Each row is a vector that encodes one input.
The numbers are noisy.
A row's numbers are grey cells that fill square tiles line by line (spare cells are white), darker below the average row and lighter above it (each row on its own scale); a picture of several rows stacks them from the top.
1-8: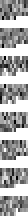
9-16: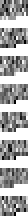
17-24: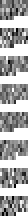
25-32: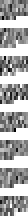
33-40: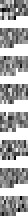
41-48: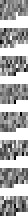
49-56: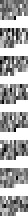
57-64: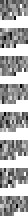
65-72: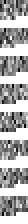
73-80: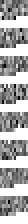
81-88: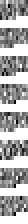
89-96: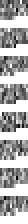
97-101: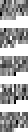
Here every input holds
either a point on each of two 6-point circles, or a point on a 3-point line, a point on a 4-point line and a true/false value.
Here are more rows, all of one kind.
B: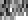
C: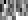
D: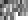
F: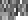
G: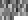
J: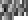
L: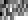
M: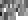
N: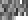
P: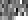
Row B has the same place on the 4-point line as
J, L, N and P.
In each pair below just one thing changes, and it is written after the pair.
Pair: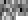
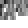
the place on the 4-point line
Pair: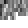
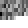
the place on the 4-point line
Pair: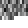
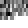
the true/false value
